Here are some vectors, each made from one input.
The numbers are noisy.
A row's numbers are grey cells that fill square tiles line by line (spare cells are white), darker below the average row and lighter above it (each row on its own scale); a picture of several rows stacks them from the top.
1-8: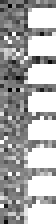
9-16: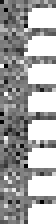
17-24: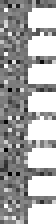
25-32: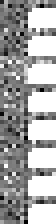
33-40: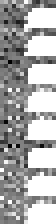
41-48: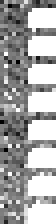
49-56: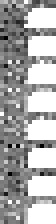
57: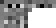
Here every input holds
one of 5 labels and a true/false value.
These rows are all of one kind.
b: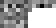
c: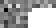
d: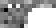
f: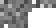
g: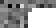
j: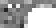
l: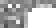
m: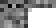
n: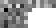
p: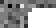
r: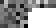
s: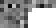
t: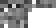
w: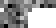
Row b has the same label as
n, r and w.
